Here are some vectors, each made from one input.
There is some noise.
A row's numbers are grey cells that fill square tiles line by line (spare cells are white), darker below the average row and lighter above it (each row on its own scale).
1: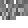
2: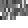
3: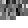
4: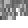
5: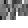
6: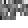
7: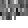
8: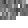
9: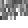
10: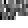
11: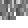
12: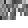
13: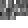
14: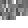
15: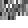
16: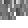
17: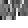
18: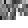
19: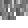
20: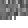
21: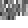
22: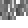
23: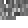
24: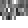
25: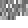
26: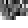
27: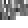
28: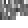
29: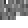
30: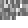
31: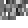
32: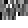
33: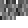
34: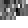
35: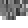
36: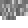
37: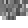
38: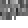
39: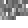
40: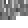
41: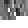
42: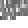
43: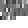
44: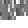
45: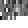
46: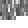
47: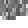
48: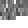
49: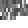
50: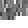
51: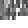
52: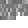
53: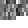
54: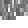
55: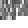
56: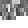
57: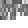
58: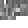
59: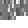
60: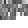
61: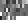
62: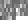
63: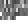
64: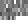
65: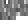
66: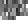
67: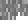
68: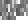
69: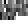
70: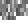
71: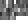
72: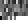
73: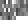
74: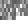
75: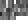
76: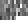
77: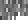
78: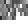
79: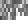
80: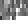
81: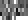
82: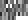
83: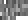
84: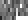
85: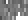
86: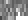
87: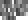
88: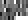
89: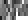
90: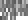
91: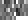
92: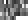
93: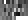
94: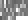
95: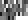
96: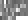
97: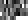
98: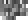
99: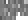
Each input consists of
a point on an 11-point line.
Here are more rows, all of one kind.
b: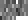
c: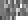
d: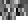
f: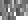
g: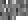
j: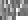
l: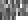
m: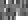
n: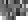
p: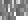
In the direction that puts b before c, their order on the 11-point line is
n, f, p, b, d, g, m, c, l, j.
